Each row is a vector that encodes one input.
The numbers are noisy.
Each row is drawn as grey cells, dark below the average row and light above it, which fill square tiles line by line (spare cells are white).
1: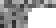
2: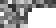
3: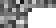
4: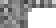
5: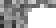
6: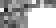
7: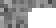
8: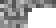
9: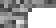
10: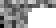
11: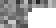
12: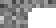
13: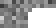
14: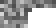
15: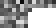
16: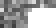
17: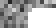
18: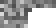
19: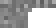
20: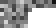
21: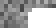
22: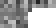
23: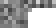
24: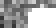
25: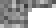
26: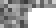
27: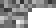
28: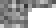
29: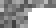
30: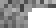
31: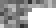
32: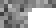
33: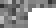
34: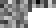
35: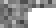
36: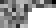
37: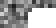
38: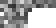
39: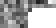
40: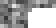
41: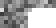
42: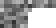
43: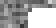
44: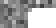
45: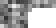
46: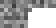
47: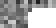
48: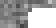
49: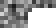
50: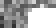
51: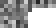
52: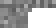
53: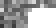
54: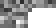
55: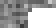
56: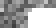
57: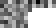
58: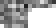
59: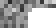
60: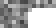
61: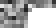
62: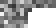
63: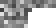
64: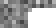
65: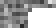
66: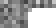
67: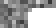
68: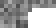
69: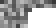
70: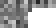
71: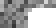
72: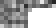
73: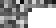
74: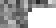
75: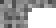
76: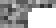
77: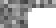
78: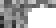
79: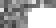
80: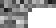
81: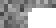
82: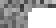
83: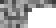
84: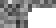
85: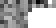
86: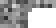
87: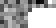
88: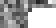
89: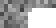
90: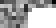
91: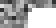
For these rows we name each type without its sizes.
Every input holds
a node of a tree.
